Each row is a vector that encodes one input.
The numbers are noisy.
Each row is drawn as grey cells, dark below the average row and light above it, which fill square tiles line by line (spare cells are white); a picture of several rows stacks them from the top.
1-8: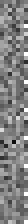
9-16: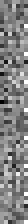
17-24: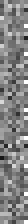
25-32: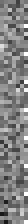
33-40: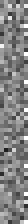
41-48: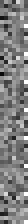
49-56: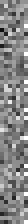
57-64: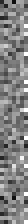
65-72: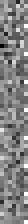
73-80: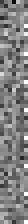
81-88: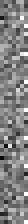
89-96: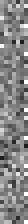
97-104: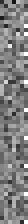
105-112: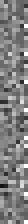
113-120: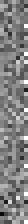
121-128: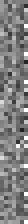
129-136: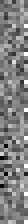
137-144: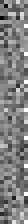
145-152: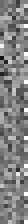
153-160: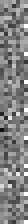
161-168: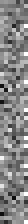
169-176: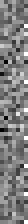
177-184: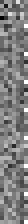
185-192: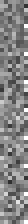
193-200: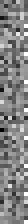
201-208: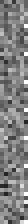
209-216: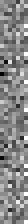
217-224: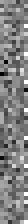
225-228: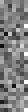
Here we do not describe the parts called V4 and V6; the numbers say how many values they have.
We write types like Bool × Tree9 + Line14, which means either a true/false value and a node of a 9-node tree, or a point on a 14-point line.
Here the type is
Bool × V4 + Label9 + Line7 × V6.
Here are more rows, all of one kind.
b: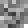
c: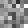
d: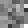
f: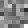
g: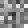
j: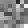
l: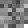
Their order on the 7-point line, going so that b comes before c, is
b, l, j, d, c, g, f.
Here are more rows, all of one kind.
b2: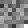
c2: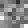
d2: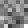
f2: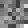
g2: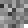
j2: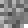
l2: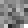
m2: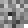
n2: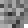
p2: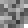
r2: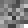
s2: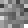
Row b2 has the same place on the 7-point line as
g2, j2, m2 and n2.
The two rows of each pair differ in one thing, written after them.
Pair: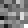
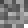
the value of V4
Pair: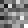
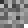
the value of V4
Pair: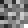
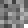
the value of V4
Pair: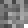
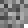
the true/false value
